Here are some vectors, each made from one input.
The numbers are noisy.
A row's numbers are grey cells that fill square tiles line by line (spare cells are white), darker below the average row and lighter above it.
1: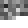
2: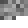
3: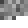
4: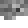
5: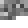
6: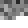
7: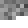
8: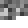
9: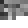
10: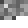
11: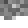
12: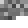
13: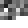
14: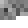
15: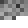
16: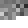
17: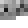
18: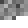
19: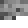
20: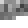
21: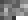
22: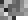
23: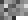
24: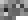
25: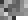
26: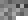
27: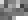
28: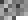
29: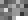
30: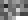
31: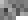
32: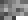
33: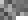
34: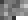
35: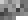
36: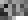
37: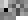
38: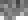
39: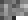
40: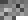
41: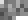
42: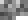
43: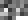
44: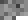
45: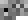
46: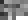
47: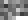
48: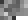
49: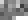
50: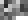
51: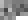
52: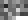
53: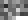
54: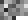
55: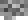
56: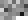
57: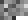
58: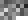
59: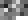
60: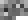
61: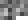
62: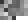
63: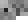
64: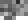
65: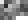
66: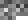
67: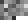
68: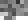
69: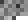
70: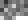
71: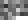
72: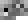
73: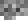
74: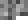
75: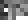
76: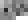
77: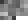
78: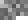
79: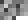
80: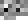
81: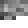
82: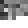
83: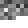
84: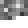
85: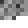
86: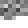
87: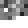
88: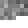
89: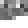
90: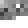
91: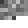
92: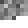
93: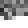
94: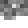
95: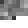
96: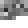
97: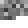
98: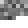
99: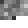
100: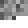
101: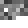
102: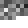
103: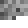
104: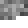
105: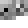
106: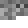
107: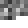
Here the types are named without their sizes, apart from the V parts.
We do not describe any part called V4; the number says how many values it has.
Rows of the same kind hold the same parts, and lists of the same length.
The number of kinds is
4.
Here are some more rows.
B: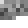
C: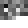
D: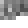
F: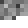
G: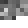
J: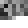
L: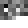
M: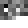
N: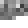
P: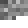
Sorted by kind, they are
B, N, P
C, J, L, M
D, F
G

